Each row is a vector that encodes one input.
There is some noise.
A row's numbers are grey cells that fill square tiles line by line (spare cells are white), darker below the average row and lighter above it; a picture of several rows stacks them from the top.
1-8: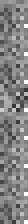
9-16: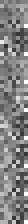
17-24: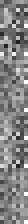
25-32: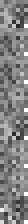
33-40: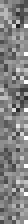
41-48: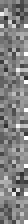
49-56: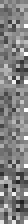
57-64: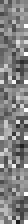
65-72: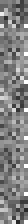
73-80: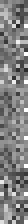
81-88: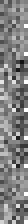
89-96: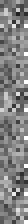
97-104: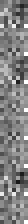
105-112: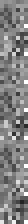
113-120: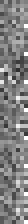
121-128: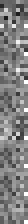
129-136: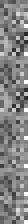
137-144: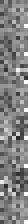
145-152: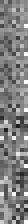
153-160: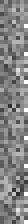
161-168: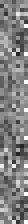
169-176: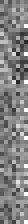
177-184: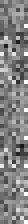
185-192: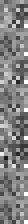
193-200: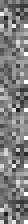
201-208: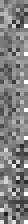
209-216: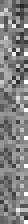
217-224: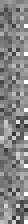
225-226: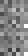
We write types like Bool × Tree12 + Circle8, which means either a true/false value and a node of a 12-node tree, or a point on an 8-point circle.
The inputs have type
Bool × Bool × Bool + Line3 × Line5.
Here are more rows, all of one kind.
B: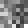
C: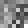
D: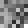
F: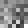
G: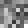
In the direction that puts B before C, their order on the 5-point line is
D, B, F, C, G.
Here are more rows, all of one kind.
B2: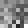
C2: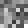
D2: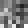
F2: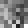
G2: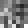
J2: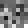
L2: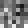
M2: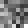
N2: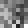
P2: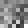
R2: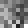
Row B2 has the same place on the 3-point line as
C2 and P2.
